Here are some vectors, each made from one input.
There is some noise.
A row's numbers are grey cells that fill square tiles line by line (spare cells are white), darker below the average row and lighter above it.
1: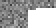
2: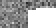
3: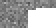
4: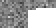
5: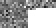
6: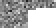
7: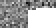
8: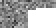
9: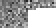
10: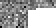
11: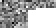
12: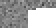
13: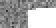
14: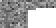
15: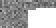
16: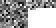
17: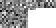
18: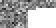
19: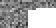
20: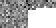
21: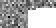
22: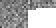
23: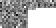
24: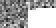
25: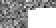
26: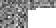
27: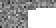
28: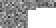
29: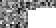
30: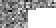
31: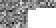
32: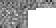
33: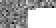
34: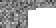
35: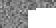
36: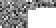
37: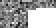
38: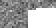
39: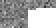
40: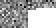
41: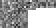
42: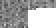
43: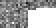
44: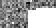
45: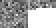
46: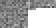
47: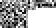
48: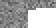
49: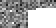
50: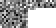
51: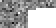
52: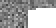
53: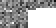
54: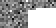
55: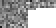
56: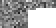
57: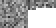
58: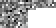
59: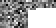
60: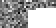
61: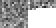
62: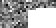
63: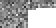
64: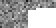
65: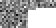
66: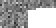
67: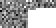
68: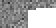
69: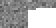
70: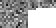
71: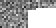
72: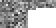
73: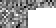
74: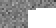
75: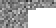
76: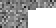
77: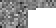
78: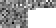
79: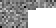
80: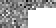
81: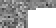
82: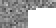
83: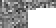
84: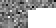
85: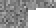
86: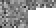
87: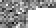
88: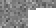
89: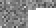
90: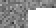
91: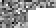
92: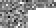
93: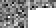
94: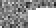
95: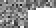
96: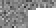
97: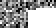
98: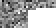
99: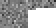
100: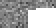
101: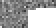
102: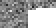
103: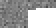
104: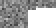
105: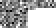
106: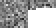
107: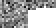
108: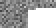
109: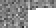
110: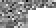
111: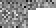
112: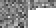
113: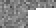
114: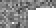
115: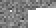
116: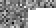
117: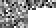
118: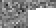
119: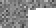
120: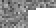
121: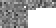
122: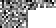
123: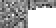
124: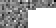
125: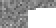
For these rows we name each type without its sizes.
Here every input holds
a point on a line, together with either a point on a line, or a node of a tree.
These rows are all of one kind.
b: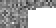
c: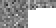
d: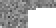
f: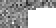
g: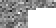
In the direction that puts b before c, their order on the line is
d, b, f, g, c.
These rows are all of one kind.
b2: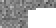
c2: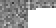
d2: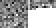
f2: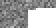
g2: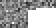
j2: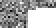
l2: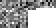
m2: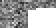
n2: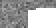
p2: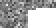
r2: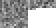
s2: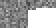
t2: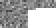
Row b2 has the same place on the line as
p2 and t2.
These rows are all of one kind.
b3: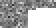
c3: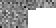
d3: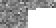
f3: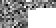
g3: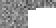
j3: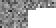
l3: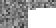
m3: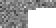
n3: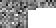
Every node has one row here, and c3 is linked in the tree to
d3.
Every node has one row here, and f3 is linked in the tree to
j3 and m3.
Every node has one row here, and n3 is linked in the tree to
d3 and m3.
